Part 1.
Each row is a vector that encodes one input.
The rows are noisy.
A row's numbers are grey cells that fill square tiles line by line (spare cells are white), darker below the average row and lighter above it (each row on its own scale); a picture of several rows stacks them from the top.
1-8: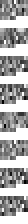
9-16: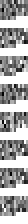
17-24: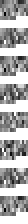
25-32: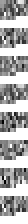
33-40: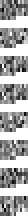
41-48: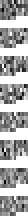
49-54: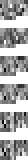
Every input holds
three true/false values.
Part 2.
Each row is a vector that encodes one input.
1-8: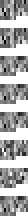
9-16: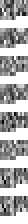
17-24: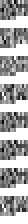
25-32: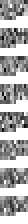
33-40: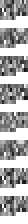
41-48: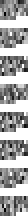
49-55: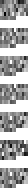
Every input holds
three true/false values.
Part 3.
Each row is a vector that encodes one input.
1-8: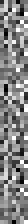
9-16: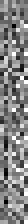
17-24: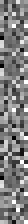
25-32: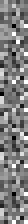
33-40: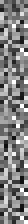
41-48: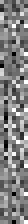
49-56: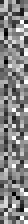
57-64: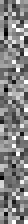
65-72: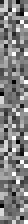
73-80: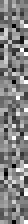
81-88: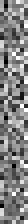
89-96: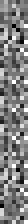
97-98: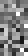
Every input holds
a point on a 13-point line.
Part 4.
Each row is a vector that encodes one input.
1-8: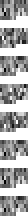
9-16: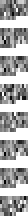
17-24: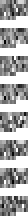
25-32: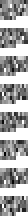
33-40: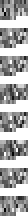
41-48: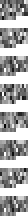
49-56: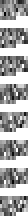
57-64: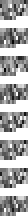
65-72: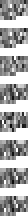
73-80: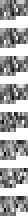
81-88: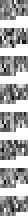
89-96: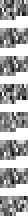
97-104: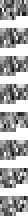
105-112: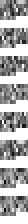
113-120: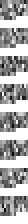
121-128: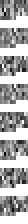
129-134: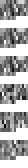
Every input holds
three true/false values.
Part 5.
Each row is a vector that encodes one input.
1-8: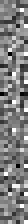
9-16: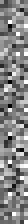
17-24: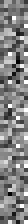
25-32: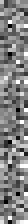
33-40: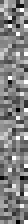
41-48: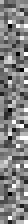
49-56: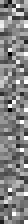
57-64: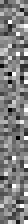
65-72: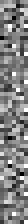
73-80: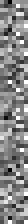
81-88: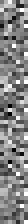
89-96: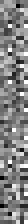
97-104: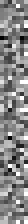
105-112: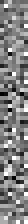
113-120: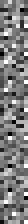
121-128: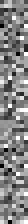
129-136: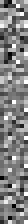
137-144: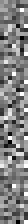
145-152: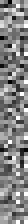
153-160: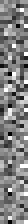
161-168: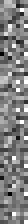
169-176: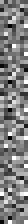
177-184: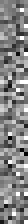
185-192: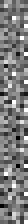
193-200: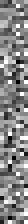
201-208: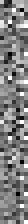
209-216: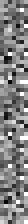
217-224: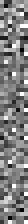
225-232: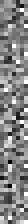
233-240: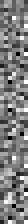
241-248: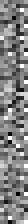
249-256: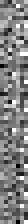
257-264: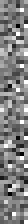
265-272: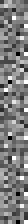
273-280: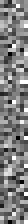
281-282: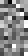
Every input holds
a point on a 12-point line.
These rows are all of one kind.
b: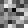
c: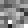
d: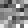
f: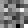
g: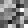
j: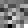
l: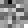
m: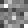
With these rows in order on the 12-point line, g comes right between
b and f.
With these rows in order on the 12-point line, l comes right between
c and d.
